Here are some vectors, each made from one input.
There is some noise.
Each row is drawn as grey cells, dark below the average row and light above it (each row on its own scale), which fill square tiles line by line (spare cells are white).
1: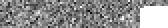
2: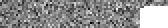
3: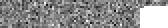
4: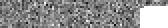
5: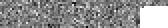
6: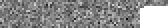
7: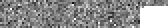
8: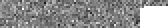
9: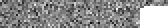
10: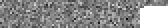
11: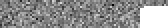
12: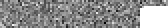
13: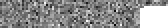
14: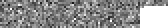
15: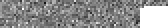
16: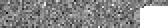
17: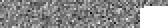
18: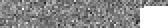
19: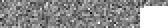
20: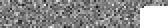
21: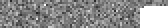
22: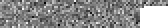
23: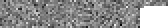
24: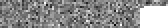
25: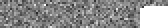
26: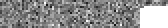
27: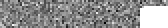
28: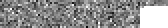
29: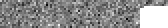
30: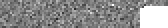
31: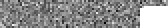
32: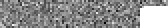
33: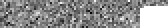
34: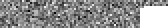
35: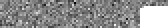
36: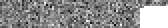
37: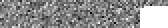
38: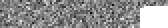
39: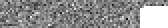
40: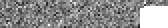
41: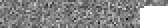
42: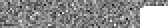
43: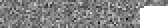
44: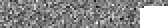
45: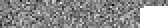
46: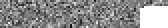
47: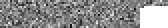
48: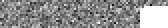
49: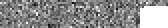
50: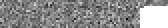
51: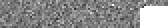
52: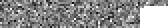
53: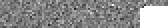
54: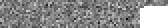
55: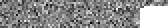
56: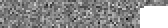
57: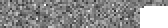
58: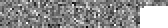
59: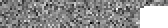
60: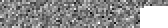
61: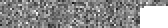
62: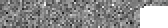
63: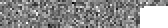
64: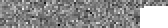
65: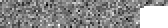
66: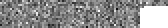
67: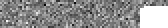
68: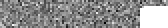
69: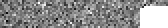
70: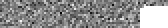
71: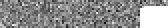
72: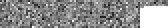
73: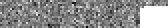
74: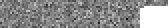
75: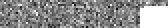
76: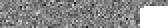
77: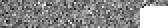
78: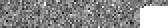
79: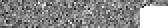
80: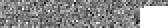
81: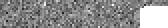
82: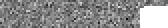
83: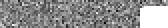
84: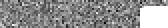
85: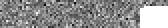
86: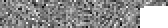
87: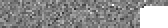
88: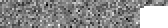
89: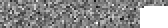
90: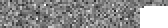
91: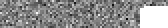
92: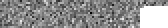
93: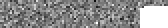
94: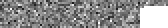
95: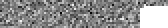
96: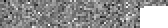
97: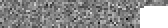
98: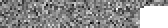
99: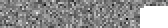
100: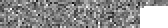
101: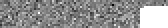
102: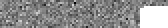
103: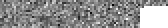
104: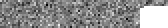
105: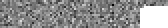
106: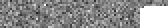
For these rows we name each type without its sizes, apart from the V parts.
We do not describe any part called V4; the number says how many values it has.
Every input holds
a list of items, each a label and a value of V4.
